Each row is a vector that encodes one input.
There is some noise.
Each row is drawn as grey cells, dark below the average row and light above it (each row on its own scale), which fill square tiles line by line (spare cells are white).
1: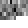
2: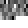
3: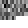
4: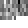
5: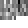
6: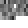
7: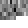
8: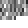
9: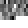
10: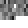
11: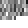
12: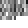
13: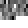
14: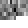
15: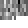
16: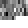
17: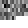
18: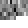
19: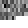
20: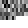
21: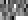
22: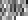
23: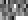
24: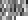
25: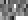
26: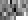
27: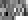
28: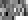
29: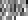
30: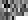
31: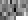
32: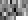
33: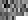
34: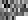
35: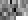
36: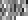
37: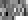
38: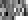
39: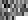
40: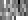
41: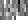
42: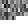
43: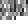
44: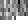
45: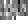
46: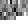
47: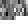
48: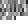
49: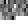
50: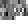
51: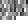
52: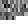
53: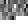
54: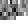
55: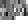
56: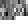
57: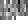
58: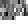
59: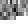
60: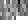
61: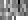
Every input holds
a point on a 6-point circle.
